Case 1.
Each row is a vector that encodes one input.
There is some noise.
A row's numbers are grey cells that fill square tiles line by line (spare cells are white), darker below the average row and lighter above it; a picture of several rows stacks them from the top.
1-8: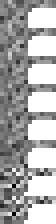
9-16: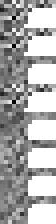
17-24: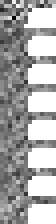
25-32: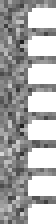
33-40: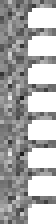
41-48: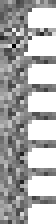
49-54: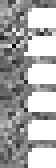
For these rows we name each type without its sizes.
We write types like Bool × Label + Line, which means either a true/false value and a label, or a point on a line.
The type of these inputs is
List(Line).
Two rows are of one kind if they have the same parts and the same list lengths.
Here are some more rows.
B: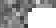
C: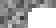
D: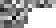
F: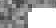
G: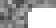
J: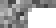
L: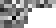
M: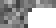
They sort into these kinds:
B, C, F, G, M
D, L
J

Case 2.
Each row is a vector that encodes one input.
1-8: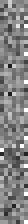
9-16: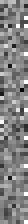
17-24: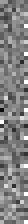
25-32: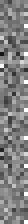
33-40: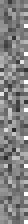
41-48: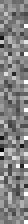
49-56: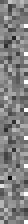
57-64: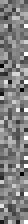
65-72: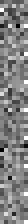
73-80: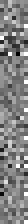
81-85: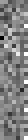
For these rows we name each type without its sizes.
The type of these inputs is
Circle + Line.
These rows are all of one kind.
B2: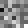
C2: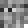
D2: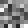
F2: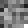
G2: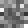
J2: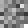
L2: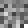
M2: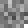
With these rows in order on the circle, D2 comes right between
B2 and C2.
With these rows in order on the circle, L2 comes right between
J2 and M2.
